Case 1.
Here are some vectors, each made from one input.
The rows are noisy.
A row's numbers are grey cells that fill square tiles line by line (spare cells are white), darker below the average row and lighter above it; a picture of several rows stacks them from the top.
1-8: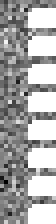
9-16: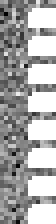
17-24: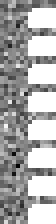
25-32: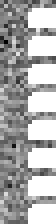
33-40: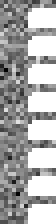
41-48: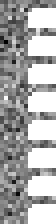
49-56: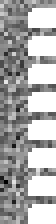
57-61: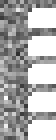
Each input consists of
a point on an 11-point line.
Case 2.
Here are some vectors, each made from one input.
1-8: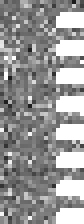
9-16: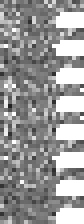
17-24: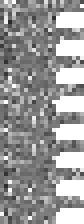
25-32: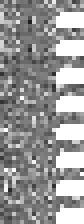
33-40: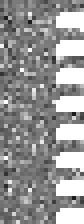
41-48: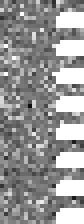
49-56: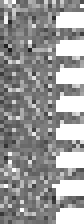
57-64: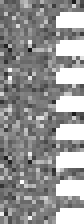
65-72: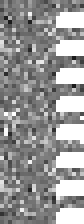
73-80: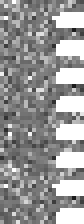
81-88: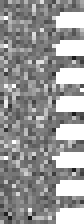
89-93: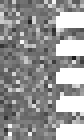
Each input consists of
one of 12 labels.
